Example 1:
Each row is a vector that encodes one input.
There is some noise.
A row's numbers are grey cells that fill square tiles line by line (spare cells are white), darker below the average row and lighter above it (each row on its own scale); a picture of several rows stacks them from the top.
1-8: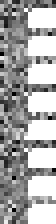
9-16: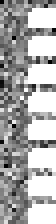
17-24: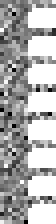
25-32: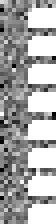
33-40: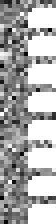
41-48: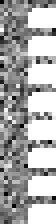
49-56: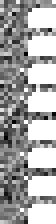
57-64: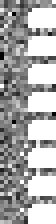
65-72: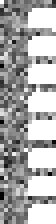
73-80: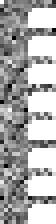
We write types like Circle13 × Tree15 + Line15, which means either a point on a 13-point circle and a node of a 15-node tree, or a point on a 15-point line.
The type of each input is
Circle13.
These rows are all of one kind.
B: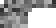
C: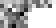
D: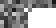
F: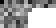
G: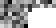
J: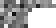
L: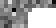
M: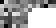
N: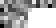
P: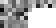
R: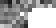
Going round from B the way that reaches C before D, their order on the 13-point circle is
B, N, P, C, J, G, R, F, M, D, L.
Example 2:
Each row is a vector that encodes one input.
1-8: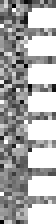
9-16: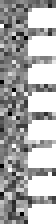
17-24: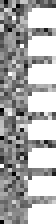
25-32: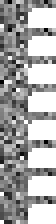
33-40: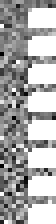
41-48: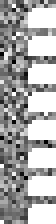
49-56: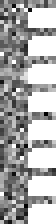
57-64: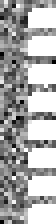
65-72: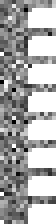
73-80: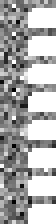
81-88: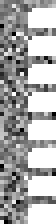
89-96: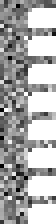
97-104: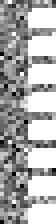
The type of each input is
Bool × Bool × Bool.
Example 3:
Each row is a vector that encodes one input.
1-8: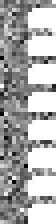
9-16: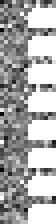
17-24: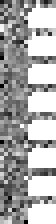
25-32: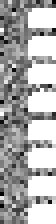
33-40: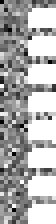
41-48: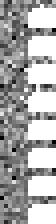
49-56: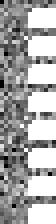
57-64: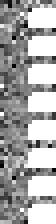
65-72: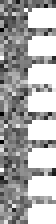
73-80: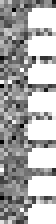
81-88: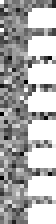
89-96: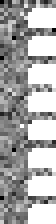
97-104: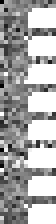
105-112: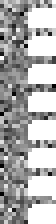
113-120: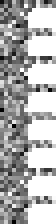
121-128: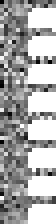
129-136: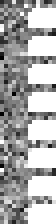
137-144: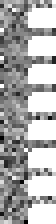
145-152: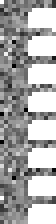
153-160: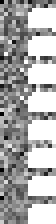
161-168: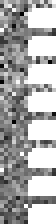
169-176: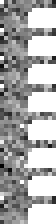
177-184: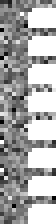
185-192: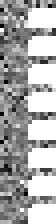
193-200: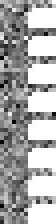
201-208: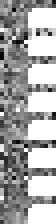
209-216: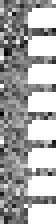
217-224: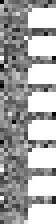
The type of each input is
Circle13.
